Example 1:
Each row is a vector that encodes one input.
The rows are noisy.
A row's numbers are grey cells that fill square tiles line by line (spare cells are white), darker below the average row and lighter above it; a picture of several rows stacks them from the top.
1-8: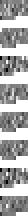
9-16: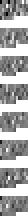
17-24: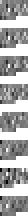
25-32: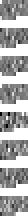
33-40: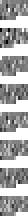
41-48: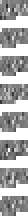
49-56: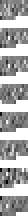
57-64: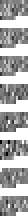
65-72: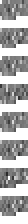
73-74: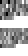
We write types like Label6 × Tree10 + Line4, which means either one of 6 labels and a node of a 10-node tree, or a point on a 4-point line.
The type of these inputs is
Bool × Bool × Bool + Unit.
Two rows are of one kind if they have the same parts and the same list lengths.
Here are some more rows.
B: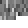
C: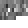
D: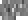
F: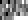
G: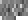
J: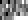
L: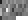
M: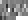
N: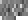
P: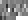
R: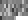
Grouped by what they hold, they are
B, C, D, G, L, M, N, P, R
F, J

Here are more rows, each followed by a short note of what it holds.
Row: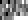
a fixed value
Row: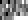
a fixed value
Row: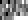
a fixed value
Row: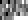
a fixed value
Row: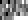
a fixed value
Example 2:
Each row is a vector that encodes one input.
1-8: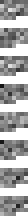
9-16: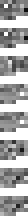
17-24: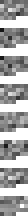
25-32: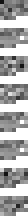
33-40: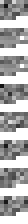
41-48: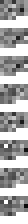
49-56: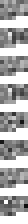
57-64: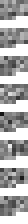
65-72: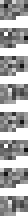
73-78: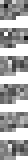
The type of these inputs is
Label10.
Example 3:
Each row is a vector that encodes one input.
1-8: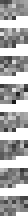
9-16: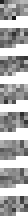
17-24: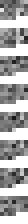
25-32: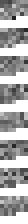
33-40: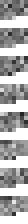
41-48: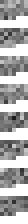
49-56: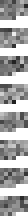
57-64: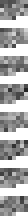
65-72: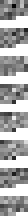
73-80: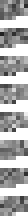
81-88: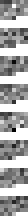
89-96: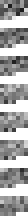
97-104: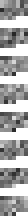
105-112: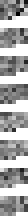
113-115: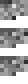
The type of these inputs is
Circle20.
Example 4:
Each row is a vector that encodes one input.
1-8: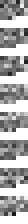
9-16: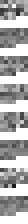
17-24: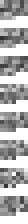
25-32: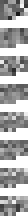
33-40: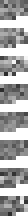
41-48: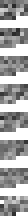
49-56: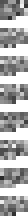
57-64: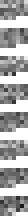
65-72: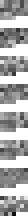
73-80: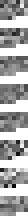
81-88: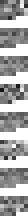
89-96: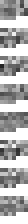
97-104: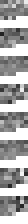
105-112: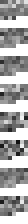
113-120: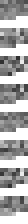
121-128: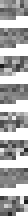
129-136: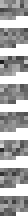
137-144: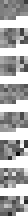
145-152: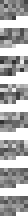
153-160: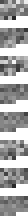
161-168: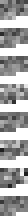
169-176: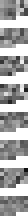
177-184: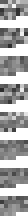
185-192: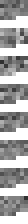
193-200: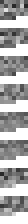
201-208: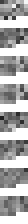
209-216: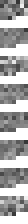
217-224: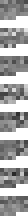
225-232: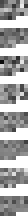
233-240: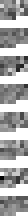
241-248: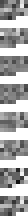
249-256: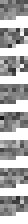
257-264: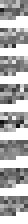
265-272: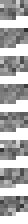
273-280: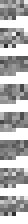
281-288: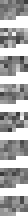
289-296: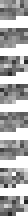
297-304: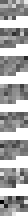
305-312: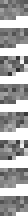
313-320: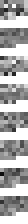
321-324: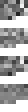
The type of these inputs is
Line10.
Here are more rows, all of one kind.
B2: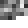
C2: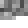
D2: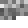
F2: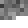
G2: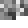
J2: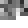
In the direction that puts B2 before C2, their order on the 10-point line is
B2, F2, J2, C2, G2, D2.
